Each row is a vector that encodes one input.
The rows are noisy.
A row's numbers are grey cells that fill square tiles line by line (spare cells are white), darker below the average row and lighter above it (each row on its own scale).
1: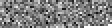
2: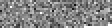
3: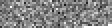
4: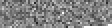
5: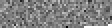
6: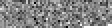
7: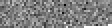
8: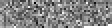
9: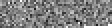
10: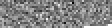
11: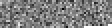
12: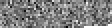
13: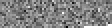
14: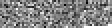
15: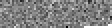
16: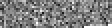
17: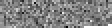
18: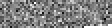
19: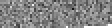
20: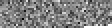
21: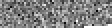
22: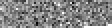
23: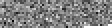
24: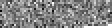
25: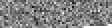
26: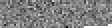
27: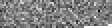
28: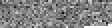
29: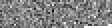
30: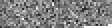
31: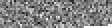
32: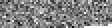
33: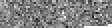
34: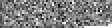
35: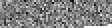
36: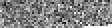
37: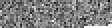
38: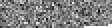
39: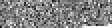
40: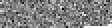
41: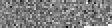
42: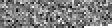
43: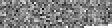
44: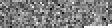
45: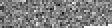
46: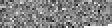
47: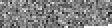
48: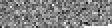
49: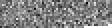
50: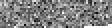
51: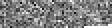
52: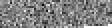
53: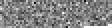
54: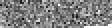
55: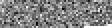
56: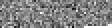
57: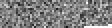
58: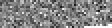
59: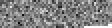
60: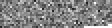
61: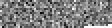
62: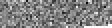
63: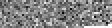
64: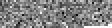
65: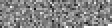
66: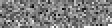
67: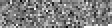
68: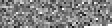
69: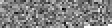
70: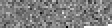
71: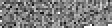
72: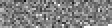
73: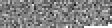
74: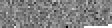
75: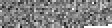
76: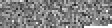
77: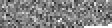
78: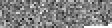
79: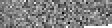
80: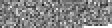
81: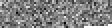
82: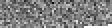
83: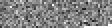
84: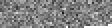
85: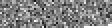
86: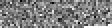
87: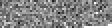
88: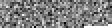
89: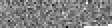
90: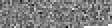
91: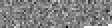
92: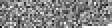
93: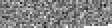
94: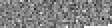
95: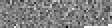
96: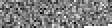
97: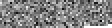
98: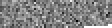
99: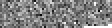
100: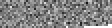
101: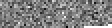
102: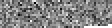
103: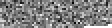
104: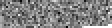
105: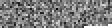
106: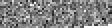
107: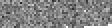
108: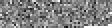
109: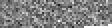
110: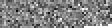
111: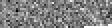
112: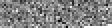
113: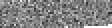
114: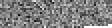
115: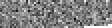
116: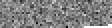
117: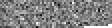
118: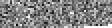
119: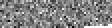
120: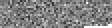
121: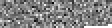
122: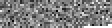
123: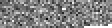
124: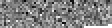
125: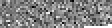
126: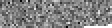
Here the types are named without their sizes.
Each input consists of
a point on a line and a true/false value.
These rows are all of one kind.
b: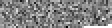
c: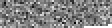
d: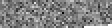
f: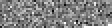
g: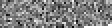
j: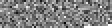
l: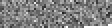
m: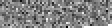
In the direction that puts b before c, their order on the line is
b, m, j, c, d, l, f, g.
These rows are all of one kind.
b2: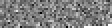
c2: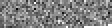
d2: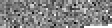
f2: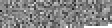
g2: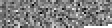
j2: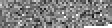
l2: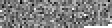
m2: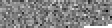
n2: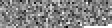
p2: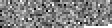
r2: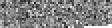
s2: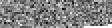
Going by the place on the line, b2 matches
g2, r2 and s2.
